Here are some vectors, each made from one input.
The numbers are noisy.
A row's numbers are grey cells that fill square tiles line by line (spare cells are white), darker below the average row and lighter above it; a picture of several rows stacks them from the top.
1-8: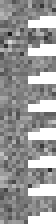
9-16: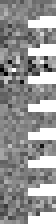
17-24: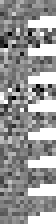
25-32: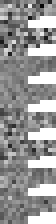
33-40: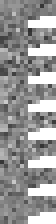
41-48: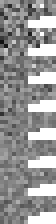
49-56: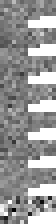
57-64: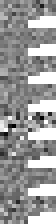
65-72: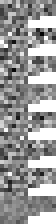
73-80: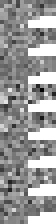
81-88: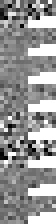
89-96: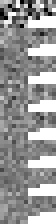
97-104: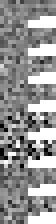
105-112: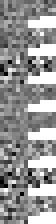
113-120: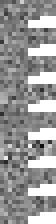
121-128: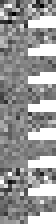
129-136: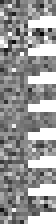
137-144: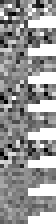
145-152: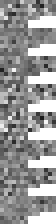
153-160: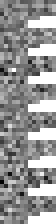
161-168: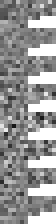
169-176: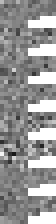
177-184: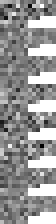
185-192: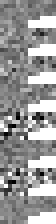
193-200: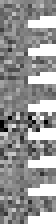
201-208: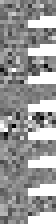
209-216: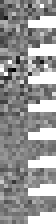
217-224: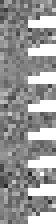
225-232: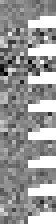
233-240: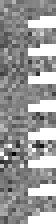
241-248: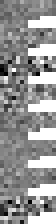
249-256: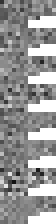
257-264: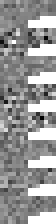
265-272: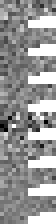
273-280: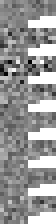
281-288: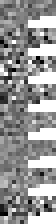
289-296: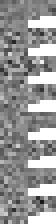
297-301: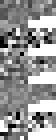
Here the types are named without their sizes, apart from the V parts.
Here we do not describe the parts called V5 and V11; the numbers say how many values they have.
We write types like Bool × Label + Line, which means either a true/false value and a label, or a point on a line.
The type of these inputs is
(Bool × Circle + List(V11)) × Line + V5.
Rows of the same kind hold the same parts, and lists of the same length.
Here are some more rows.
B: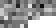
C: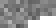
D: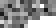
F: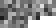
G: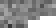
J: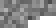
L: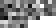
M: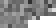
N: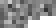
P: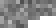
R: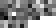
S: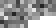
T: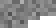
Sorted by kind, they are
B, M
C, P
D, G, T
F, N, R, S
J, L

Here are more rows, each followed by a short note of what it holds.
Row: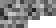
a point on a line, together with a list of two items
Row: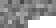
a point on a line, together with a list of one item
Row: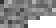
a point on a circle, a point on a line and a true/false value
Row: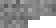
a point on a line, together with a list of one item
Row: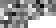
a point on a line, together with the empty list
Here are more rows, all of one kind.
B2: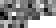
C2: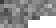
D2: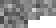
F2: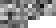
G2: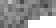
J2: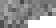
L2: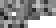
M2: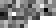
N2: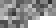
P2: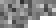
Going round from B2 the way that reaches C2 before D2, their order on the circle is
B2, G2, L2, J2, C2, N2, P2, M2, D2, F2.
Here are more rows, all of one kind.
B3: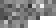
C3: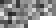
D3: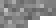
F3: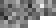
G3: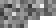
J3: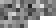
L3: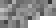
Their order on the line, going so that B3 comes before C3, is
L3, D3, G3, J3, B3, C3, F3.
